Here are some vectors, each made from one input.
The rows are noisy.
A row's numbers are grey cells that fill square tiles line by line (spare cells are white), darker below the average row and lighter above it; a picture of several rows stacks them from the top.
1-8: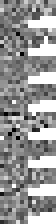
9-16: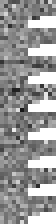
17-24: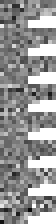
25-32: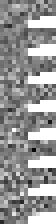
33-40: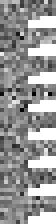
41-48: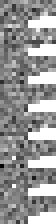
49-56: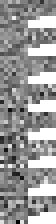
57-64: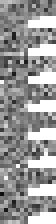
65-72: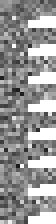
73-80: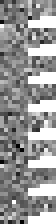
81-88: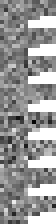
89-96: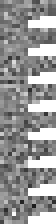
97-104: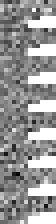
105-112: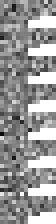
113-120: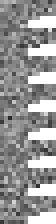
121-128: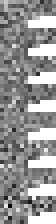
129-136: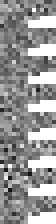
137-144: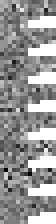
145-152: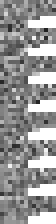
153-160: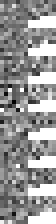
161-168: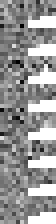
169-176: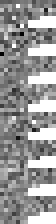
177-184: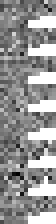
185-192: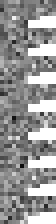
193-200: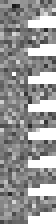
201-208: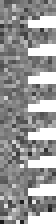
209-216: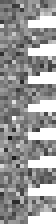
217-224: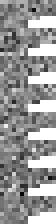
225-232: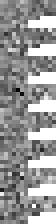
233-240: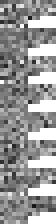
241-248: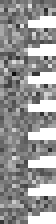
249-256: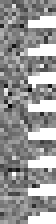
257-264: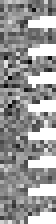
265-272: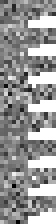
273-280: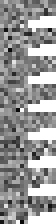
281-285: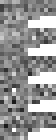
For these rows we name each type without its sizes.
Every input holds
a list of items, each either a point on a circle, or a point on a line.
